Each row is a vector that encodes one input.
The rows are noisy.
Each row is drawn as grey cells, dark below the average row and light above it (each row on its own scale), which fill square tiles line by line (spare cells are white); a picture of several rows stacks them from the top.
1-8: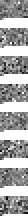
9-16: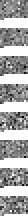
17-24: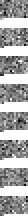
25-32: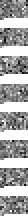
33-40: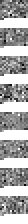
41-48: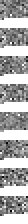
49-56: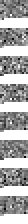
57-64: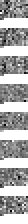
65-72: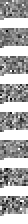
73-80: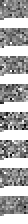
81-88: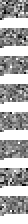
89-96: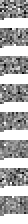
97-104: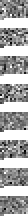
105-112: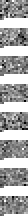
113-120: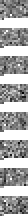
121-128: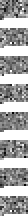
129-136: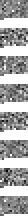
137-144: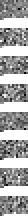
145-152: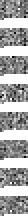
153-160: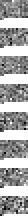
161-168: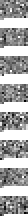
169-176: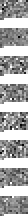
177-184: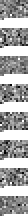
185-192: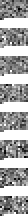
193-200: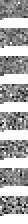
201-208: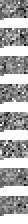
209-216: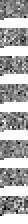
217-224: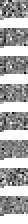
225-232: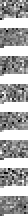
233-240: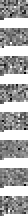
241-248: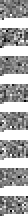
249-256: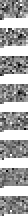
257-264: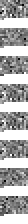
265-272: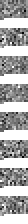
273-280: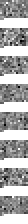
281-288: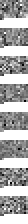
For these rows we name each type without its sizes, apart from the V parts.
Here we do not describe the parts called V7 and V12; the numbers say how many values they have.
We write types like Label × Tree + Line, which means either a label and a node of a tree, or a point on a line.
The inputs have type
Line + (Tree + Unit) × V7 × V12.
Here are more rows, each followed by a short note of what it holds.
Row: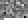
a node of a tree, a value of V7 and a value of V12
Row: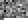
a node of a tree, a value of V7 and a value of V12
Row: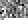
a point on a line
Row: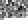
a value of V7 and a value of V12
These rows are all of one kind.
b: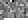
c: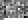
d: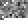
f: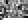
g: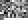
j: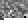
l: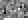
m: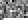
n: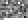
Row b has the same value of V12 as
l and m.
